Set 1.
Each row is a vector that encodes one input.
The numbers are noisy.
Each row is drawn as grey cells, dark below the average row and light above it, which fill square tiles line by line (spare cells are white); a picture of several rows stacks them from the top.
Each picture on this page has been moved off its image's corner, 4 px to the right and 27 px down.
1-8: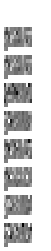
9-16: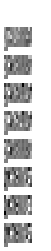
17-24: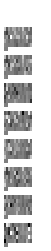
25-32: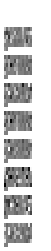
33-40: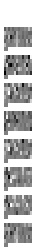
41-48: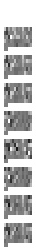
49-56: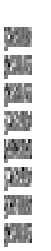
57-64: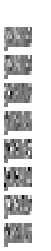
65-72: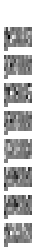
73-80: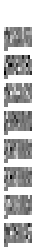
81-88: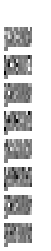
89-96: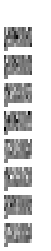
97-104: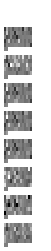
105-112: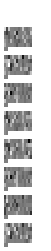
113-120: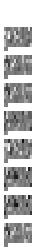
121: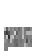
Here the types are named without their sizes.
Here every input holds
either a point on a circle, or a fixed value.
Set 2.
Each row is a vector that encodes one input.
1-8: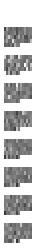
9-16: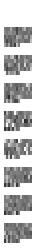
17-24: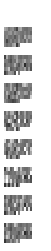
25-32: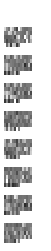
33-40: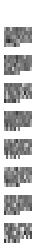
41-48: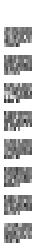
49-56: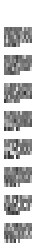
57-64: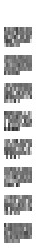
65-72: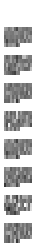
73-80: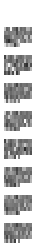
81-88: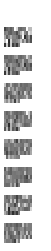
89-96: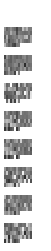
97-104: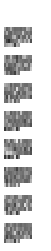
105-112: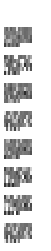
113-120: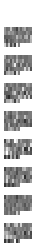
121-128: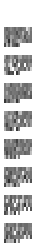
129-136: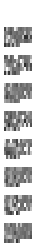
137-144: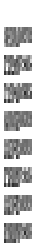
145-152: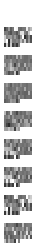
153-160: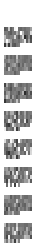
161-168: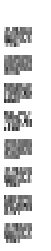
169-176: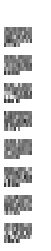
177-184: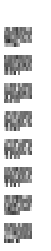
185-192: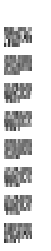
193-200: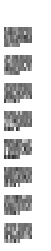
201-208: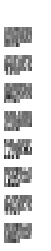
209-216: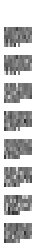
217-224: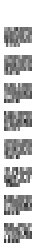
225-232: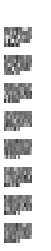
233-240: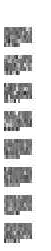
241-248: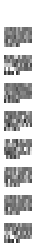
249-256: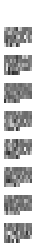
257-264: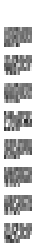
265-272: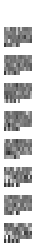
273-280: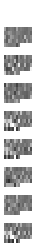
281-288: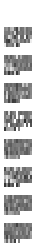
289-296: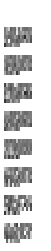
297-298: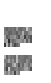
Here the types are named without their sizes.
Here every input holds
a point on a line.
